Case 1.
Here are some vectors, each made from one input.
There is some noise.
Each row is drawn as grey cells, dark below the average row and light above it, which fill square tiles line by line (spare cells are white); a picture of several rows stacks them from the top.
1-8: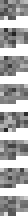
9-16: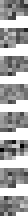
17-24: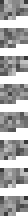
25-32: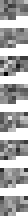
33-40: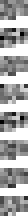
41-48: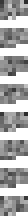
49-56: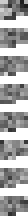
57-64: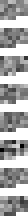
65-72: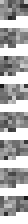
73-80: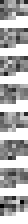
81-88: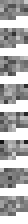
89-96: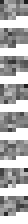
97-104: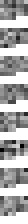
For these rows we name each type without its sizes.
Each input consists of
a list of points on a line.
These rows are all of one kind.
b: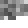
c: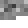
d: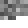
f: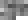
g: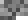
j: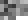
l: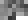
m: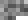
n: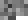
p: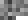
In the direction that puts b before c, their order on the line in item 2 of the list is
p, b, l, d, n, j, g, f, c, m.
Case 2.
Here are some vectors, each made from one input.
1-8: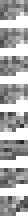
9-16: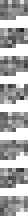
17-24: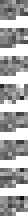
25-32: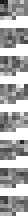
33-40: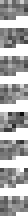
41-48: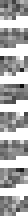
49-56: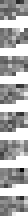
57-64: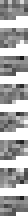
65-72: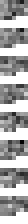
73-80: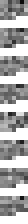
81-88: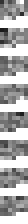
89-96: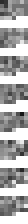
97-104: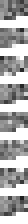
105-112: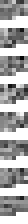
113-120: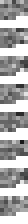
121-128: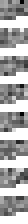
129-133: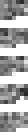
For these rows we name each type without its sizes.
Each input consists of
either a label, or a point on a line.
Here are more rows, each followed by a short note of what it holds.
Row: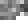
a point on a line
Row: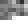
a label
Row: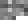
a point on a line
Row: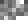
a point on a line
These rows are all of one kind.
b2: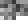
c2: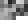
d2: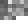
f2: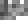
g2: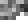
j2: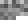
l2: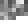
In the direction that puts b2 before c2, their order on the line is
b2, d2, f2, j2, g2, l2, c2.
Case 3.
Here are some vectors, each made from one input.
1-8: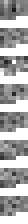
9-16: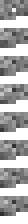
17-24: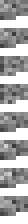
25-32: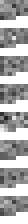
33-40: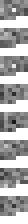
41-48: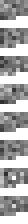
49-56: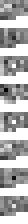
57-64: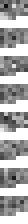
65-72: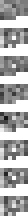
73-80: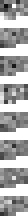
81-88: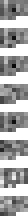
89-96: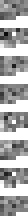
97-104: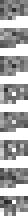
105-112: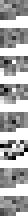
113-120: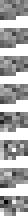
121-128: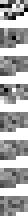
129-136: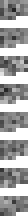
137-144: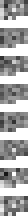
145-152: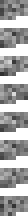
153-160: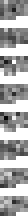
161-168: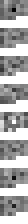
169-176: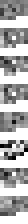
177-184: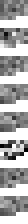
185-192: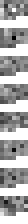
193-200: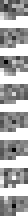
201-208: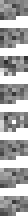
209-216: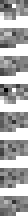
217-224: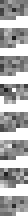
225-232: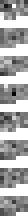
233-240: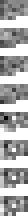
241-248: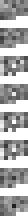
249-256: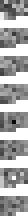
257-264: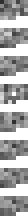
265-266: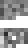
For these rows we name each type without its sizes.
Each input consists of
a list of points on a line.
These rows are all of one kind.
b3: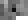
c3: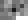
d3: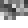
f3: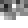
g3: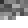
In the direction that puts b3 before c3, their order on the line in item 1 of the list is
d3, f3, g3, b3, c3.
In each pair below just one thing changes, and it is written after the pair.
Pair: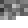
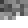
the place on the line in item 2 of the list
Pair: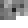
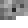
the place on the line in item 2 of the list
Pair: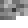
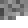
the place on the line in item 1 of the list
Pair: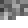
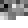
the place on the line in item 1 of the list
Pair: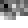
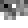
the place on the line in item 1 of the list
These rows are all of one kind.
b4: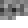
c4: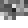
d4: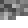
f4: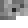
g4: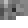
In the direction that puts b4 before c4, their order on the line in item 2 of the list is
b4, f4, d4, c4, g4.
